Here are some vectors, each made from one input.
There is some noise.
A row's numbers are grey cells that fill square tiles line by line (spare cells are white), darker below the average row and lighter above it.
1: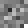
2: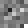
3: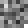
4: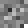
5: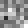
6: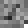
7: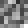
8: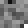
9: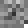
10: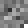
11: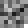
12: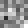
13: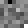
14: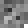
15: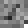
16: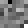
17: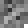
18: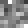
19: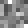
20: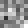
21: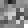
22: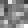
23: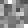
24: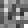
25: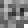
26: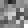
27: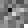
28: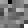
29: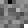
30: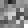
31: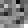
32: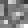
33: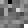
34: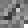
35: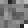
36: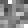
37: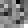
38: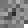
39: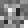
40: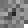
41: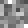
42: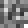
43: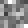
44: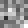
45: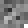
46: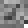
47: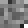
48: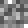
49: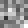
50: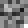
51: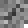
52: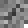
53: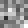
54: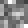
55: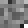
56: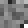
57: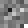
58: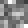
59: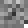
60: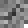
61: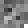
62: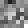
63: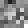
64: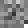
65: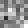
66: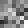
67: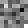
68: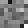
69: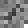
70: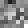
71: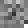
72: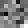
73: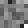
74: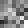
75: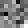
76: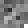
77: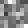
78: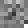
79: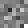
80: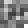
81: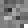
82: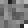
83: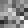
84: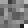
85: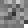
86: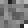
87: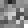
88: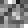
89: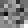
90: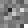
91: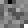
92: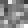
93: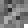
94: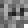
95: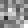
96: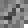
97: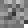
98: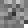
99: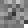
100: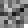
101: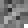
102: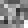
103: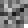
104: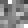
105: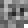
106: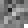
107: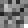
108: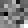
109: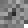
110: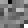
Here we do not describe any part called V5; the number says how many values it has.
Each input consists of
a value of V5, together with either a point on an 8-point circle and a true/false value, or a fixed value.
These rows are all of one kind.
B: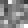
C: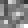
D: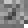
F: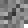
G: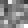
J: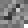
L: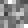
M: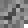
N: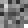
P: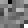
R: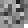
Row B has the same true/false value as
C, G, L and R.
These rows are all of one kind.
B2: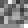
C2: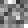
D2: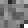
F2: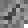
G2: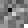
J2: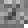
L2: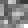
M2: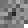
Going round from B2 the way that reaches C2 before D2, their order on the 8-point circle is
B2, F2, L2, G2, C2, J2, D2, M2.
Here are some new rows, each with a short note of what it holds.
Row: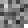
a point on an 8-point circle, a true/false value and a value of V5
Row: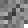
a point on an 8-point circle, a true/false value and a value of V5
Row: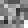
a value of V5
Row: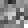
a value of V5
